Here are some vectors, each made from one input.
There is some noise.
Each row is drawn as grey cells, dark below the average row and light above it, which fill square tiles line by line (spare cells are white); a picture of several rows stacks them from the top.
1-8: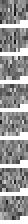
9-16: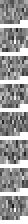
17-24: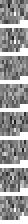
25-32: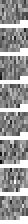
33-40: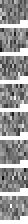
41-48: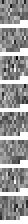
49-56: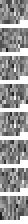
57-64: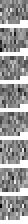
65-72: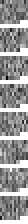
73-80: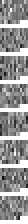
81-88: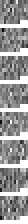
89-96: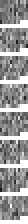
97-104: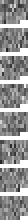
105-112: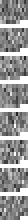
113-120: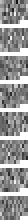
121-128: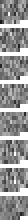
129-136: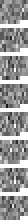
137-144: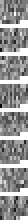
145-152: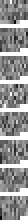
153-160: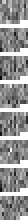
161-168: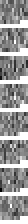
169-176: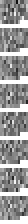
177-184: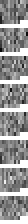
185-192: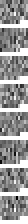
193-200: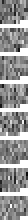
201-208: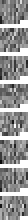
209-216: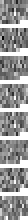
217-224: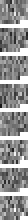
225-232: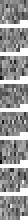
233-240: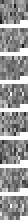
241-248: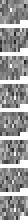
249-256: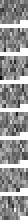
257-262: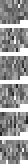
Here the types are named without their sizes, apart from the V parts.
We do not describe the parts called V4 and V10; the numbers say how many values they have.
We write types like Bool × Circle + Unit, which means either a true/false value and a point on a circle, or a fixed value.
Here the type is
List(Line) × V4 × V10.
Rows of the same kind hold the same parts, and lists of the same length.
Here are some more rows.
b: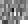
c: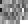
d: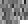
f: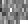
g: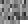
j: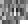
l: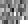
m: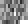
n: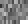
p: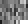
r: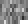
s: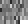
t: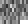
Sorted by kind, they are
b, j, l, m
c, f, s, t
d, g, n, r
p

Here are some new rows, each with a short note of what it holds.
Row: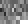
a value of V4 and a value of V10, together with a list of two items
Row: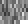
a value of V4 and a value of V10, together with a list of two items
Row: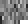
a value of V4 and a value of V10, together with a list of one item
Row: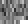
a value of V4 and a value of V10, together with a list of two items
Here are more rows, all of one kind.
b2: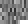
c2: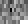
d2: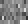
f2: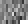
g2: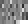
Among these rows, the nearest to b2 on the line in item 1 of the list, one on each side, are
c2 and d2.
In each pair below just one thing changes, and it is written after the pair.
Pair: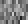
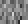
the value of V10
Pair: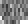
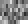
the place on the line in item 1 of the list
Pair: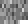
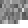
the value of V4
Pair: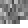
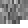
the value of V10
